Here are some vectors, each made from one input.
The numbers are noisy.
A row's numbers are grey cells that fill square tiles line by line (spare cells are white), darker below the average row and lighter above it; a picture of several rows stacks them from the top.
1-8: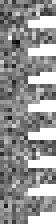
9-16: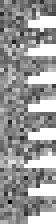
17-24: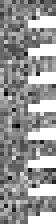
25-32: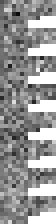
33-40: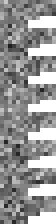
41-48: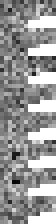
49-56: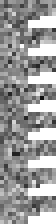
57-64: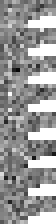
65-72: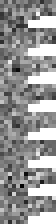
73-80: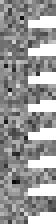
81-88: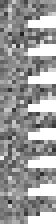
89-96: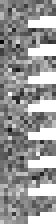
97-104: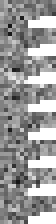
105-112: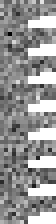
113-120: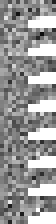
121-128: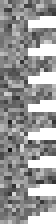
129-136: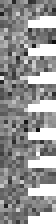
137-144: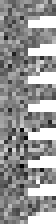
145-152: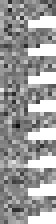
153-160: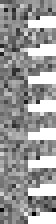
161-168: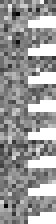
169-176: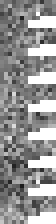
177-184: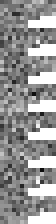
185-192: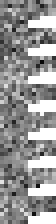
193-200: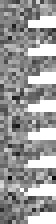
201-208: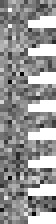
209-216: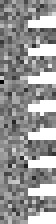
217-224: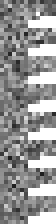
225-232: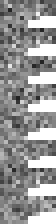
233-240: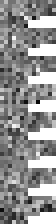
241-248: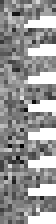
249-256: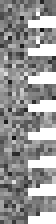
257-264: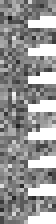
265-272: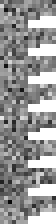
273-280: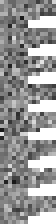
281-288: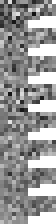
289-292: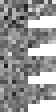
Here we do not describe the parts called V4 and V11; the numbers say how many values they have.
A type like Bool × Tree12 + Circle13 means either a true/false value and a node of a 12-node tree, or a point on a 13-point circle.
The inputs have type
(Line8 + V11) × V4 + List2(Line7).
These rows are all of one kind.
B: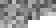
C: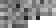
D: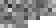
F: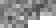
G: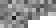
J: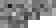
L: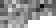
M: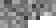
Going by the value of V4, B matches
F and G.
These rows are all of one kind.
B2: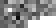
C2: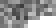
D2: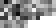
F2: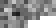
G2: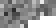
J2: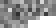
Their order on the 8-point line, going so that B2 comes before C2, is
B2, J2, F2, D2, G2, C2.
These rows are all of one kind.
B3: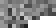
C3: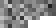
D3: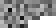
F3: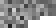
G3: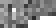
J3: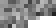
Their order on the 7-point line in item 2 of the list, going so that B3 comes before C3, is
J3, F3, G3, B3, C3, D3.
